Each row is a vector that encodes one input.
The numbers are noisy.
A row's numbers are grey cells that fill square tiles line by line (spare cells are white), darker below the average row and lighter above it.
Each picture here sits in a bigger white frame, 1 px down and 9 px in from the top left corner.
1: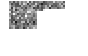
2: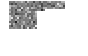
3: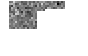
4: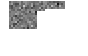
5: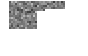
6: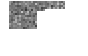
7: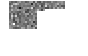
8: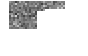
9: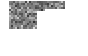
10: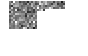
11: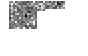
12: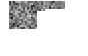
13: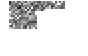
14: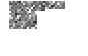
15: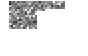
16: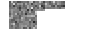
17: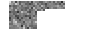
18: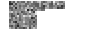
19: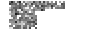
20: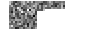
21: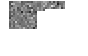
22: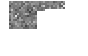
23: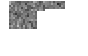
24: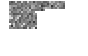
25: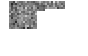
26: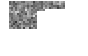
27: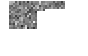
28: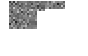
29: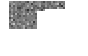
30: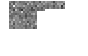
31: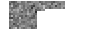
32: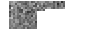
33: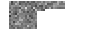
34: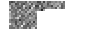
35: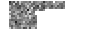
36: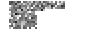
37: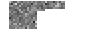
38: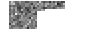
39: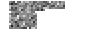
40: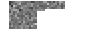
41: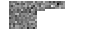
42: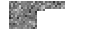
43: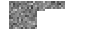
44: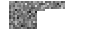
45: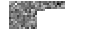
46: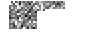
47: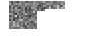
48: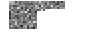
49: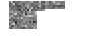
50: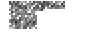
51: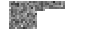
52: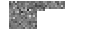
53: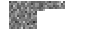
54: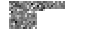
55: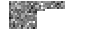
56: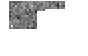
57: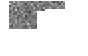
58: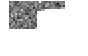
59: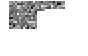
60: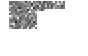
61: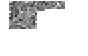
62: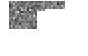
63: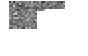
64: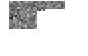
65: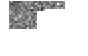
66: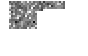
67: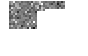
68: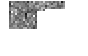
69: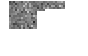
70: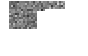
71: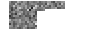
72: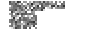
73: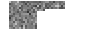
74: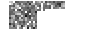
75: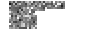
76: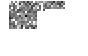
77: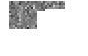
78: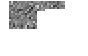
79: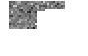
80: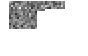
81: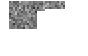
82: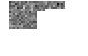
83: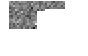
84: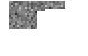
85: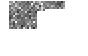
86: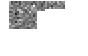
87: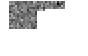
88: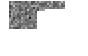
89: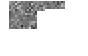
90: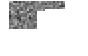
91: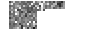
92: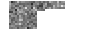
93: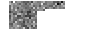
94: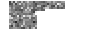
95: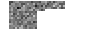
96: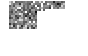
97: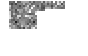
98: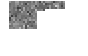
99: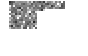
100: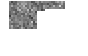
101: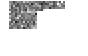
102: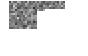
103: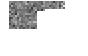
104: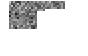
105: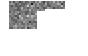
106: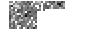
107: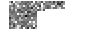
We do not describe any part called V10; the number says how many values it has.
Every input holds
a point on a 6-point line, a true/false value and a value of V10.
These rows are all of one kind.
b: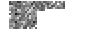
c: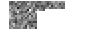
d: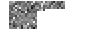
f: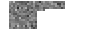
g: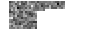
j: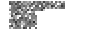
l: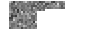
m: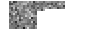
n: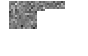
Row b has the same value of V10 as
c, d and f.
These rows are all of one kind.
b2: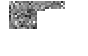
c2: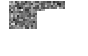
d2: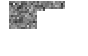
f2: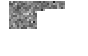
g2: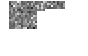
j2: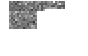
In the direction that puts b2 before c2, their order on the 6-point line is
g2, b2, d2, c2, j2, f2.
